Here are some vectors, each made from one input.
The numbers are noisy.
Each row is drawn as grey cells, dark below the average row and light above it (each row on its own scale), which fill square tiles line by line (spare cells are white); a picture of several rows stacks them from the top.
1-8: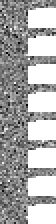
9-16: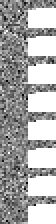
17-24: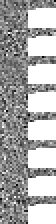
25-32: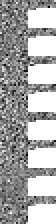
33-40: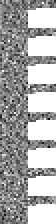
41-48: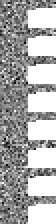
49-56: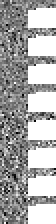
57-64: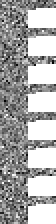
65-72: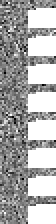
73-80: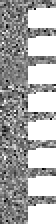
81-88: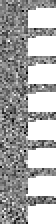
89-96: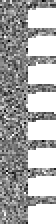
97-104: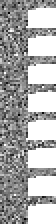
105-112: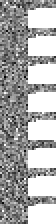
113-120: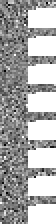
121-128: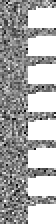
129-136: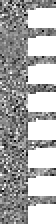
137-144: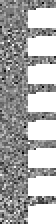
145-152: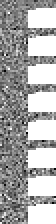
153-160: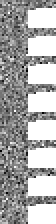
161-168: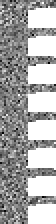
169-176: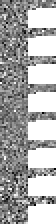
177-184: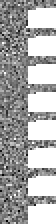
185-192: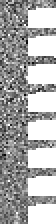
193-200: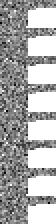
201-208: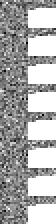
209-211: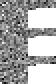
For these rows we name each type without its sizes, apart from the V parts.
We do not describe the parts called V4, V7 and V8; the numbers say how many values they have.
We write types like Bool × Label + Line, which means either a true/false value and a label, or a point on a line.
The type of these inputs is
(Bool × Circle × Line × V7 + V4) × V8.
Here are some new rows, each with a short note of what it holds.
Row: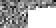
a point on a circle, a point on a line, a true/false value, a value of V7 and a value of V8
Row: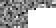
a point on a circle, a point on a line, a true/false value, a value of V7 and a value of V8
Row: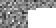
a point on a circle, a point on a line, a true/false value, a value of V7 and a value of V8
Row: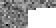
a point on a circle, a point on a line, a true/false value, a value of V7 and a value of V8
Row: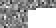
a value of V4 and a value of V8
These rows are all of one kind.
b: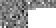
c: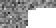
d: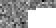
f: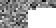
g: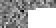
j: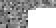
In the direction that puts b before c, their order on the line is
j, b, g, d, f, c.
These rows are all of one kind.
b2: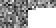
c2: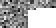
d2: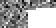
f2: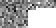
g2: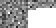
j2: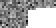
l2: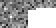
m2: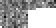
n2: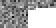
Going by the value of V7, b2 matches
g2, j2 and n2.
